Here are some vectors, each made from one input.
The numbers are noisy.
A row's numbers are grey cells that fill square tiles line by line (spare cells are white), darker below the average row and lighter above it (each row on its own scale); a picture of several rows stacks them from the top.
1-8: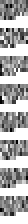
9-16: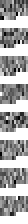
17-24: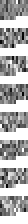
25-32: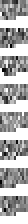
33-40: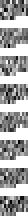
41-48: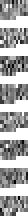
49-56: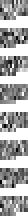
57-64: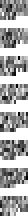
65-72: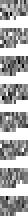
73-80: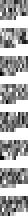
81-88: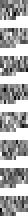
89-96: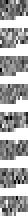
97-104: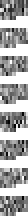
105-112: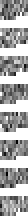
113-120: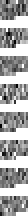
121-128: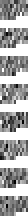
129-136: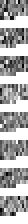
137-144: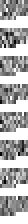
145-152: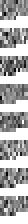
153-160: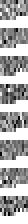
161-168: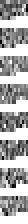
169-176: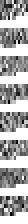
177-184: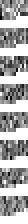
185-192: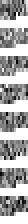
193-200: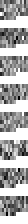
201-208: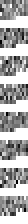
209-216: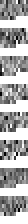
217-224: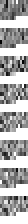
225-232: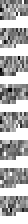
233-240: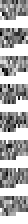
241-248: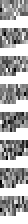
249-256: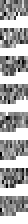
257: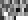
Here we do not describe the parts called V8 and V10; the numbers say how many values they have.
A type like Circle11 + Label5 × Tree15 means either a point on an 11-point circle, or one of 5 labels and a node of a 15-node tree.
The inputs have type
Bool × (Line6 + V8) + Line5 × V10.
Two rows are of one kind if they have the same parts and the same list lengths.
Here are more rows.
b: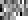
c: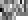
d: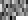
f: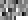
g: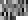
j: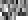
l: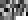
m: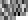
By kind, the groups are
b, c, l
d, f, g, j
m

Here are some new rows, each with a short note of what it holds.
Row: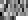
a true/false value and a value of V8
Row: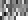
a point on a 6-point line and a true/false value
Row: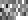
a true/false value and a value of V8
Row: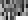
a point on a 6-point line and a true/false value
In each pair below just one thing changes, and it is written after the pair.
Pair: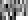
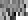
the place on the 5-point line
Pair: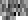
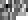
the place on the 5-point line
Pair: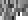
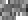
the place on the 5-point line
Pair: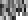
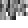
the place on the 5-point line
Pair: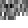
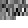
the value of V10
